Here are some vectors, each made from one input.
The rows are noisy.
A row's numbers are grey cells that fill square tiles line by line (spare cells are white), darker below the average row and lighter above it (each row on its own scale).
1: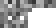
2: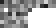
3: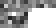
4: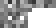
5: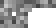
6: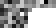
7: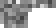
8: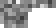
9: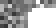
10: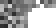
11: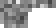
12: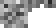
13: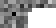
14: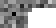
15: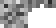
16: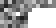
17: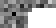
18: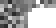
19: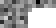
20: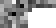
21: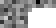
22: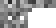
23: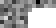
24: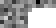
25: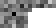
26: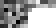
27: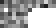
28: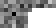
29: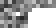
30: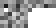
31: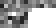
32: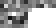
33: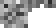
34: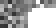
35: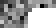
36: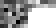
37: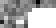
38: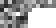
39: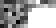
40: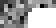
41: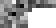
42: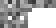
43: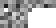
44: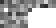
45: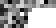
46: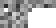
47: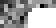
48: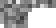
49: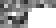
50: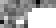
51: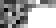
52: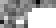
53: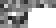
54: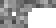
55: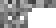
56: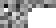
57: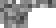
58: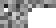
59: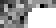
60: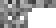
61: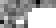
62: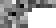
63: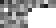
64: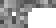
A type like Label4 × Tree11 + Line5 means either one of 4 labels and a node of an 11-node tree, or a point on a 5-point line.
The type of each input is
Bool × Label8.
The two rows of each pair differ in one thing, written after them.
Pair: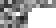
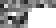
the label
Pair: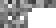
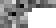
the label
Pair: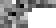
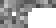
the label
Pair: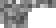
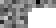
the label
